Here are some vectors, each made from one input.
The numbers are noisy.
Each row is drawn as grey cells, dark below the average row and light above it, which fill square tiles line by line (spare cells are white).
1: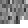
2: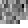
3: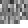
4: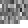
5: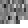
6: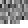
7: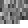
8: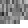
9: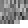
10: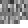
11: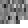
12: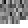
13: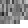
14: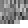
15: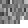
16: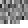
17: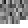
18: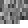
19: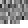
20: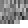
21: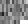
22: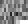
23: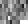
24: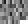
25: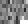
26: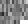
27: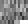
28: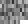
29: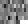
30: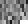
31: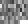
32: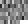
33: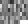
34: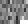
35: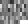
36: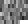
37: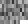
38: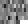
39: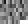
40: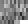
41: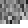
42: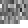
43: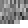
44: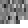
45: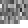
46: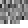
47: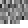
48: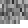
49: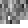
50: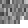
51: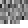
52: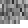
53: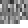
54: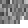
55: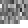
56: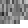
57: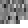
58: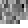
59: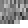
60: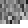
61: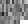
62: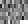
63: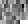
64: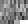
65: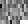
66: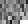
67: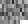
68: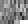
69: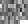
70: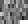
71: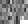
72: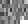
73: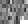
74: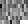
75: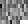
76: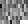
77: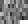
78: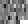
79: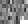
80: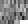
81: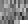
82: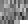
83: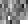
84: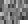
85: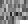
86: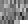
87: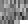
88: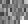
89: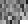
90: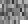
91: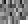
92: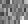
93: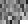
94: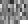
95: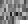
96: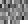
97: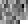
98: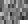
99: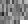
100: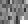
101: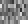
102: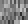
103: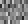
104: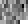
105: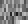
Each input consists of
either a point on a 7-point line, or a point on a 9-point line.
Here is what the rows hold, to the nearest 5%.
About 45% of them hold a point on a 7-point line. The rest hold a point on a 9-point line.
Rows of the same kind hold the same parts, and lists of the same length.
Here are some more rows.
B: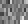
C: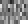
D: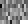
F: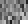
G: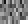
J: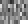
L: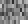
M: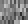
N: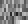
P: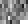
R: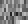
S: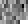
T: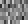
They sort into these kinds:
B, C, J, L
D, F, G, M, N, P, R, S, T

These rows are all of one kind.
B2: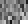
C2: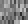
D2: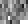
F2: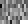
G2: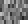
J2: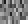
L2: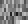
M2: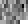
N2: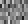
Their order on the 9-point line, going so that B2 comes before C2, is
M2, D2, B2, F2, N2, J2, G2, C2, L2.
